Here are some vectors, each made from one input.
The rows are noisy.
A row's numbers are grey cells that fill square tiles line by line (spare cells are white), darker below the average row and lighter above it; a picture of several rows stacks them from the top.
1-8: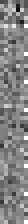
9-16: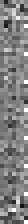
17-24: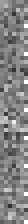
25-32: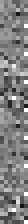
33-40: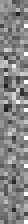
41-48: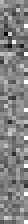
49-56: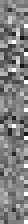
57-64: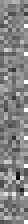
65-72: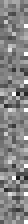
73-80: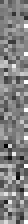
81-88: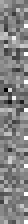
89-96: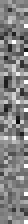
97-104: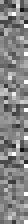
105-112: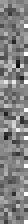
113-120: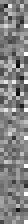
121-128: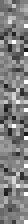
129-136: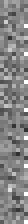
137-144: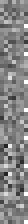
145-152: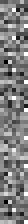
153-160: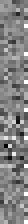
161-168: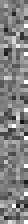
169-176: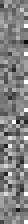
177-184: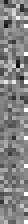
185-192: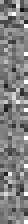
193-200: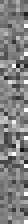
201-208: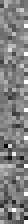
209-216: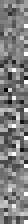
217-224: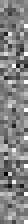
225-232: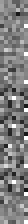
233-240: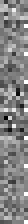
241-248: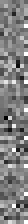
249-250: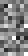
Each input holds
either a point on an 8-point circle, or one of 8 labels and a point on an 11-point line.
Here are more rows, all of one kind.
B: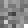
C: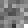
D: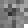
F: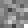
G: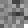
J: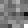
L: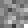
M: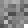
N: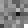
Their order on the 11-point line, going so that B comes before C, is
N, J, M, F, L, B, C, G, D.
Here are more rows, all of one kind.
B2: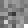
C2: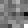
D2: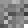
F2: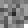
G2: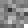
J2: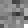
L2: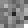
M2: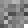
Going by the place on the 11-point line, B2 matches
J2 and L2.
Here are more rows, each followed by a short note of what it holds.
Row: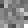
one of 8 labels and a point on an 11-point line
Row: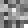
a point on an 8-point circle
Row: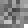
one of 8 labels and a point on an 11-point line
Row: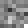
one of 8 labels and a point on an 11-point line
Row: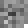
one of 8 labels and a point on an 11-point line
